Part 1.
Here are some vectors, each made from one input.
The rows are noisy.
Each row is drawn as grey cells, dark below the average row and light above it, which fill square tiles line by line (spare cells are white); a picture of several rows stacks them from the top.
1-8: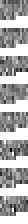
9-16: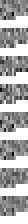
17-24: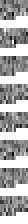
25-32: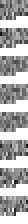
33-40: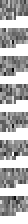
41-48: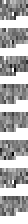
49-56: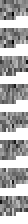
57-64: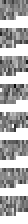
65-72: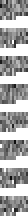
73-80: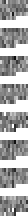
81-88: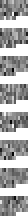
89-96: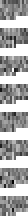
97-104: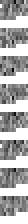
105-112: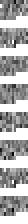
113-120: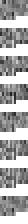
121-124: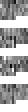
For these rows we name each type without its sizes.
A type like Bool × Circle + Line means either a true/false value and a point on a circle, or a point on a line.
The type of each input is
Line + Tree.
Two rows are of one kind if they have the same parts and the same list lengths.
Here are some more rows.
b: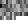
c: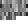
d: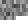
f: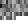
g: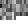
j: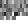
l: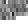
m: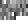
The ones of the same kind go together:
b, c, f, g, j, m
d, l

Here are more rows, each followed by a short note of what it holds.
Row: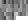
a node of a tree
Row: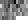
a node of a tree
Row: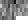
a node of a tree
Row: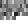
a point on a line
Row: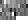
a point on a line
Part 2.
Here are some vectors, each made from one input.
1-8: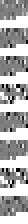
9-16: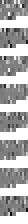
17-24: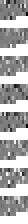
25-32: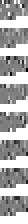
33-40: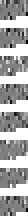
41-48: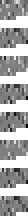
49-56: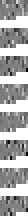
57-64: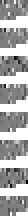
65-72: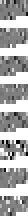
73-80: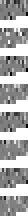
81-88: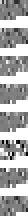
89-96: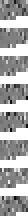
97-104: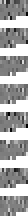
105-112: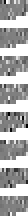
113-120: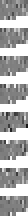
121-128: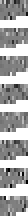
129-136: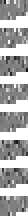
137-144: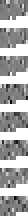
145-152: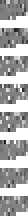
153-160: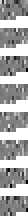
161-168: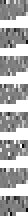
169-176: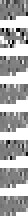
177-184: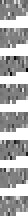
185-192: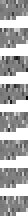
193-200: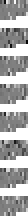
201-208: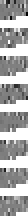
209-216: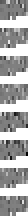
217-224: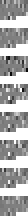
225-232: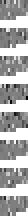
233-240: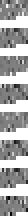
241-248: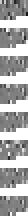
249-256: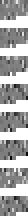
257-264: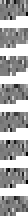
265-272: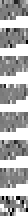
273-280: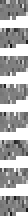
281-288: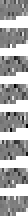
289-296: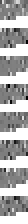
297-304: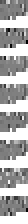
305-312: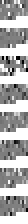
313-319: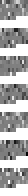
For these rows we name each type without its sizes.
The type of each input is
List(Line).
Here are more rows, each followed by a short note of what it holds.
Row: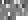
a list of two items
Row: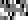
the empty list
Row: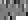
a list of one item
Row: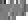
a list of two items
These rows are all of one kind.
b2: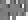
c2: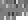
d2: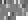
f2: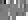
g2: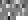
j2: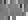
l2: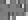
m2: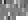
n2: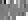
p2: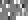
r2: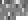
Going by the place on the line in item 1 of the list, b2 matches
f2, l2 and n2.
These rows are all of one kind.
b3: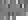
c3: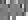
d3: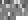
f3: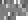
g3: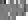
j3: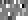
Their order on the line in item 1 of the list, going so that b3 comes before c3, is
j3, d3, f3, b3, c3, g3.
